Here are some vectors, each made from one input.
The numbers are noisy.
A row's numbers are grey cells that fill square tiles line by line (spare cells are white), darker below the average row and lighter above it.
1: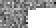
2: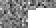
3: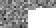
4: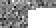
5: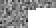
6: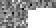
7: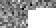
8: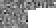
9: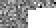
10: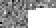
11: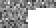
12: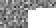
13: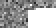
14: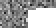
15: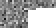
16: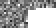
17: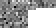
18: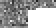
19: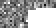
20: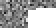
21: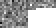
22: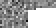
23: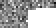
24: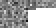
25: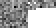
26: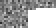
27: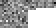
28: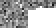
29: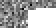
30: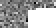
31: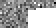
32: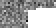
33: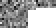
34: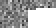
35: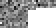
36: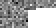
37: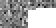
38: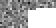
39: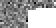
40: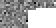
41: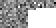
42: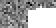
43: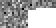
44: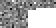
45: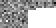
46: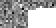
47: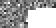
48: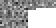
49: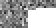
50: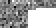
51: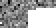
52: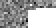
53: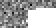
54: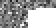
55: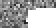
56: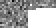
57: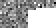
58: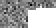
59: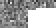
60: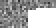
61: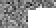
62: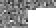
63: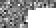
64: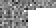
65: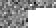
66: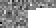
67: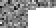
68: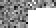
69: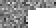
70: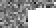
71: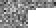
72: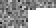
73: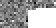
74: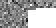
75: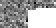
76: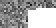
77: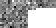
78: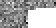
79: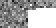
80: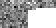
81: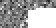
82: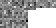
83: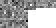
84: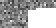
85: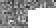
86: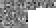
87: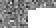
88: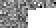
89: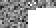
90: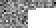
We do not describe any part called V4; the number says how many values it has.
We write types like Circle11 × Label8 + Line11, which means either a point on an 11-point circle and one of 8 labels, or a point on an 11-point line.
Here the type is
Bool × (Tree8 + V4).
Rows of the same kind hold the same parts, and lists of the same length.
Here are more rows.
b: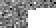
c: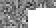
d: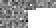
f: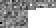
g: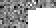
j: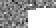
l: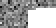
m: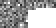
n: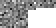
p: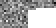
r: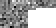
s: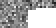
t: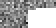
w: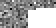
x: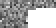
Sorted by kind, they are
b, g, l, m, n, p, r, s, t, w, x
c, d, f, j

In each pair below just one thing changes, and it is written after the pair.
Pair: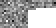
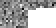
the true/false value
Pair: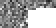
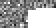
the true/false value
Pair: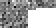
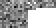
the true/false value
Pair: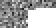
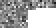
the true/false value
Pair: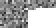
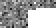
the node of the tree
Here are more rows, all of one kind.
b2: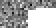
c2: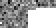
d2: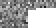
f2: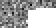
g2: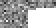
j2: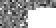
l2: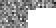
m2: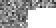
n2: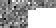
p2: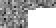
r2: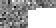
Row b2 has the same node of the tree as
f2, l2 and m2.
